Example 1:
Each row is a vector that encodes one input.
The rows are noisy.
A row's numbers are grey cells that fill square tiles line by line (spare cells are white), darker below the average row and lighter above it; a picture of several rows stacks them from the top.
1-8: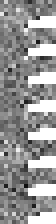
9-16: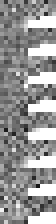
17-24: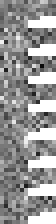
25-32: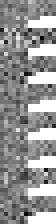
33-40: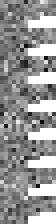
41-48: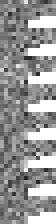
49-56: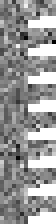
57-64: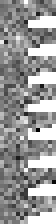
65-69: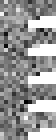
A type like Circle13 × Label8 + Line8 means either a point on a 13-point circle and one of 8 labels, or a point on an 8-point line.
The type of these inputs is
Bool × Bool × Bool + Line9.
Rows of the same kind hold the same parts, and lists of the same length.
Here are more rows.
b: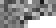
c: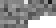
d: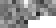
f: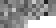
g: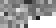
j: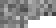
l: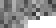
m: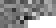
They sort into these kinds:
b, g, m
c, d, f, j, l

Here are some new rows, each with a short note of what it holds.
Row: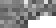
three true/false values
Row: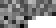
a point on a 9-point line
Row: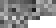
a point on a 9-point line
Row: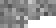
three true/false values
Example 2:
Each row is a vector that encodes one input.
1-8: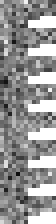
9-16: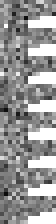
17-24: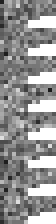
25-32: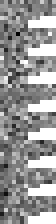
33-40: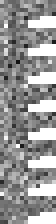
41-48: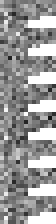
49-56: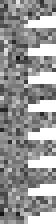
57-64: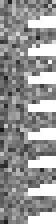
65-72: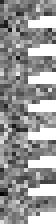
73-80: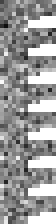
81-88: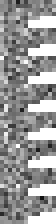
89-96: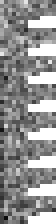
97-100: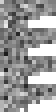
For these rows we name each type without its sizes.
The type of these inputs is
Bool × Bool × Bool × Bool + Line.
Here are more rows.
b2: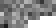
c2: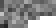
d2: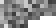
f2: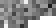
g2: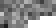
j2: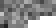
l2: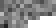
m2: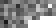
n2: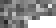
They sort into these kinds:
b2, c2, g2, j2, l2, m2, n2
d2, f2

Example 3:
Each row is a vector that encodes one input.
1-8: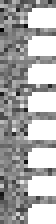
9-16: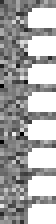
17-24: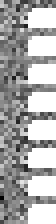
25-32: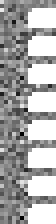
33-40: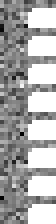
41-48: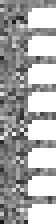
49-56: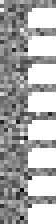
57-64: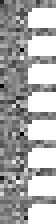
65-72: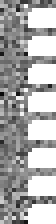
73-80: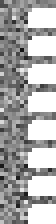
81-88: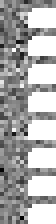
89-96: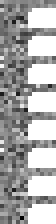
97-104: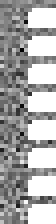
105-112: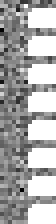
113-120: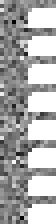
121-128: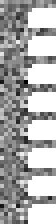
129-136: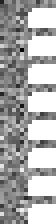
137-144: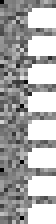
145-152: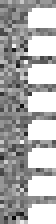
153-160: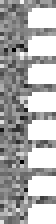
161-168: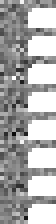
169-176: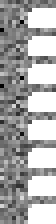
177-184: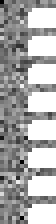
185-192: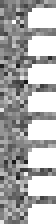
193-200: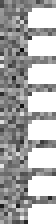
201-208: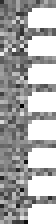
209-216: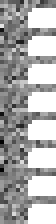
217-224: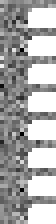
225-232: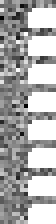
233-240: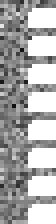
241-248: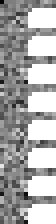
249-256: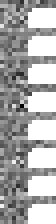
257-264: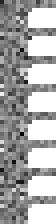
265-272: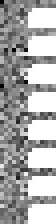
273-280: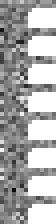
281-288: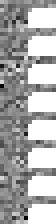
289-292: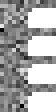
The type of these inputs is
Bool × Bool × Bool + Line13.
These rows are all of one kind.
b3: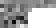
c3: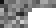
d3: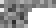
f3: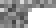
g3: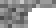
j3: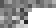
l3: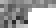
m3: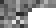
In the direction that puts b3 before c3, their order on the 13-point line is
b3, l3, d3, f3, g3, j3, m3, c3.
